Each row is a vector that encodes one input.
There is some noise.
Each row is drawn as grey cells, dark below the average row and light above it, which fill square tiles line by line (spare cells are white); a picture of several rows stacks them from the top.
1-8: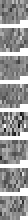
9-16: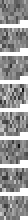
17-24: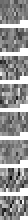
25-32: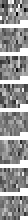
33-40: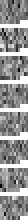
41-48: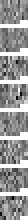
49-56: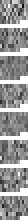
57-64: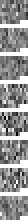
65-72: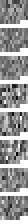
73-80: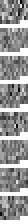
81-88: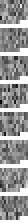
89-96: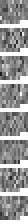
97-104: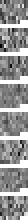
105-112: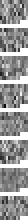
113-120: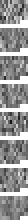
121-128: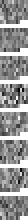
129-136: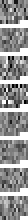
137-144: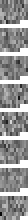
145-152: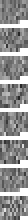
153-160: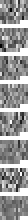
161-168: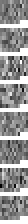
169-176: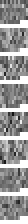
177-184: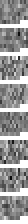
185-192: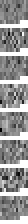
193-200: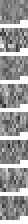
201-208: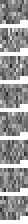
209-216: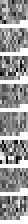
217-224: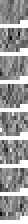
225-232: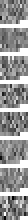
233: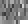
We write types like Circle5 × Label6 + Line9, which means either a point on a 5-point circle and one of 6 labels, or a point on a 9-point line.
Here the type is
Bool × Circle8 + Line9.
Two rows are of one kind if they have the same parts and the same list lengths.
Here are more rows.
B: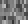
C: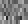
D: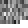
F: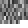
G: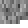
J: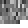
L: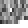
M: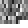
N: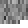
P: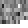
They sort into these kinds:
B, C, F, G, M, N
D, J, L, P

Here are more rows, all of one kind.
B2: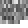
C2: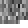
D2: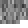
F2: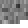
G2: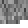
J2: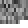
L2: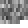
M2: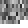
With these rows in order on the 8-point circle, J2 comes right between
G2 and M2.
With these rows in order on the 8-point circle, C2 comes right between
D2 and G2.
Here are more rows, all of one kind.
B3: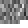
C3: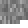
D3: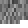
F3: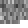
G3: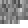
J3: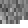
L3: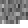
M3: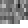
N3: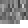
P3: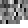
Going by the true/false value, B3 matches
C3 and P3.
